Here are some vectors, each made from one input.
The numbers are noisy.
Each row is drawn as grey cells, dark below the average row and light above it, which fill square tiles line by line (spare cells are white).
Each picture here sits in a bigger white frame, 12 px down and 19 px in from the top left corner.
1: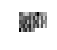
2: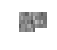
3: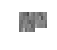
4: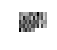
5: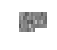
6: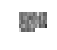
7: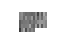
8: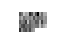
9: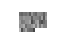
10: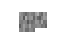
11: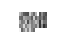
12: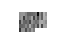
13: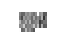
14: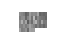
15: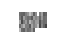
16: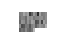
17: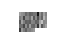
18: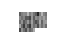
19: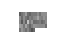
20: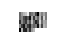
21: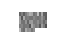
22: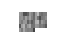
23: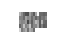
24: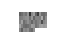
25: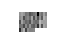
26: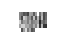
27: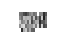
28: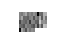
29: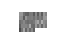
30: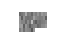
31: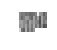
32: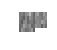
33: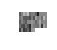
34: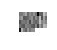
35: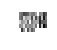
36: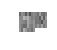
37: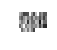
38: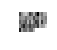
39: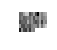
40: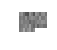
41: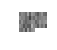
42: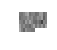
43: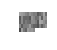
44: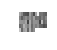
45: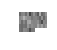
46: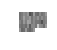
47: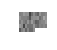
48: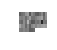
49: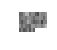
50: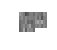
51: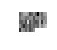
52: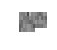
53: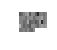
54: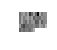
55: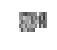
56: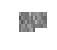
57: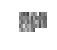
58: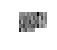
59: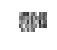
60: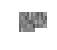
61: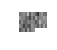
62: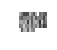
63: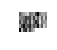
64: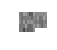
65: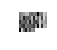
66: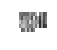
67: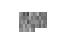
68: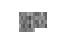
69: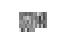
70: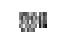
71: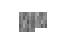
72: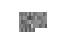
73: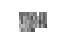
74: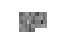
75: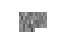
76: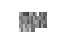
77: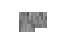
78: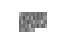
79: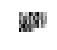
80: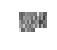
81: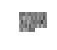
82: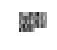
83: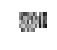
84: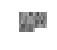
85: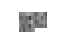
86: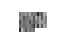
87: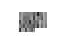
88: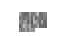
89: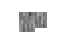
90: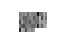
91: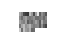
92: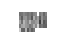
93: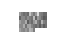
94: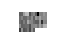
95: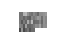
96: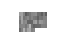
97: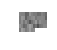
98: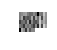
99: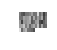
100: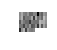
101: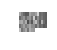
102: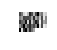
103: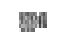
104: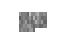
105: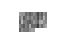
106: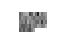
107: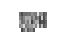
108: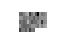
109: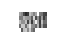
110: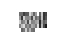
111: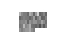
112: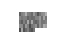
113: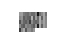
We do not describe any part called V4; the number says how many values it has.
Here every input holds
a point on a 6-point circle and a true/false value, together with either a point on a 5-point line, or a value of V4.
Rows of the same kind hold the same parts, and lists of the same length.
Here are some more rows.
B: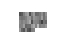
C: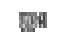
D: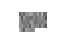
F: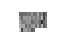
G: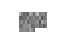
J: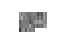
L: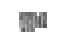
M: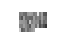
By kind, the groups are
B, C, D, F, L, M
G, J

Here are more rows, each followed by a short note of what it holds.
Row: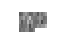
a point on a 6-point circle, a true/false value and a value of V4
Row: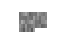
a point on a 6-point circle, a true/false value and a value of V4
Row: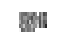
a point on a 6-point circle, a true/false value and a value of V4
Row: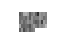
a point on a 6-point circle, a true/false value and a value of V4
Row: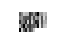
a point on a 6-point circle, a true/false value and a value of V4
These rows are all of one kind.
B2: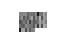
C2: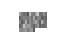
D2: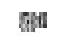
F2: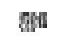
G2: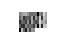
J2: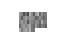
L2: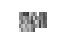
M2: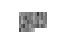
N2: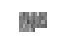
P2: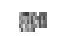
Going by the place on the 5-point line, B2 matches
F2, G2 and J2.
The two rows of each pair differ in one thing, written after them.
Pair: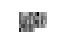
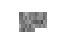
the value of V4
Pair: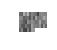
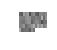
the value of V4
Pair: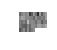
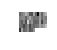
the place on the 6-point circle
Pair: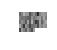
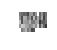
the true/false value
